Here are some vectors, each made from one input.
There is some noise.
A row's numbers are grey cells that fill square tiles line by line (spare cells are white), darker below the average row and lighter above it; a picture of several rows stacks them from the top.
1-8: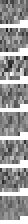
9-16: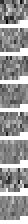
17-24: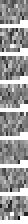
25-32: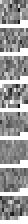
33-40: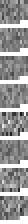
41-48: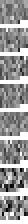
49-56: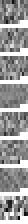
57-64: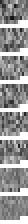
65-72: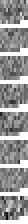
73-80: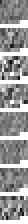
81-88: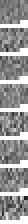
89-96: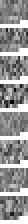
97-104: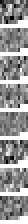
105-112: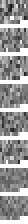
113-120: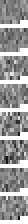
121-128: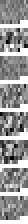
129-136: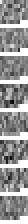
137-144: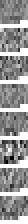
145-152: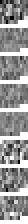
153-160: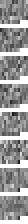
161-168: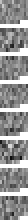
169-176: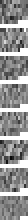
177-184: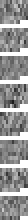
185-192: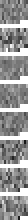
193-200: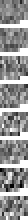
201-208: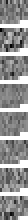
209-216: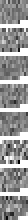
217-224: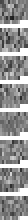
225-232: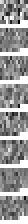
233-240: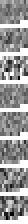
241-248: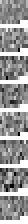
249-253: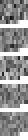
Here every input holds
one of 9 labels, together with either one of 8 labels, or four true/false values.
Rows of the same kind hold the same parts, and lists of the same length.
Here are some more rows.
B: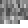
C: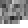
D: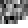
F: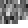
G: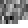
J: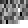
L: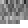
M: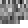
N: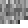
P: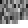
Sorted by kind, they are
B, J, L, M, P
C, D, F, G, N

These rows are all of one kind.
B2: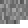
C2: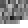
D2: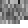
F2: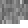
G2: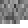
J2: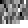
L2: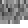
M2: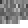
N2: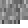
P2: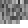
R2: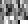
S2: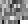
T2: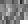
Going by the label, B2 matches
J2 and N2.
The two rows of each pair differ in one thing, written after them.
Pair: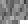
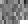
the label
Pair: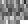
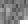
one of the four true/false values
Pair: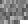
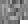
one of the four true/false values
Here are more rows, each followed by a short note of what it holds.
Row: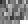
one of 9 labels and four true/false values
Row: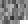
one of 9 labels and four true/false values
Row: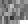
one of 8 labels and one of 9 labels
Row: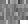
one of 9 labels and four true/false values
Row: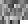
one of 9 labels and four true/false values
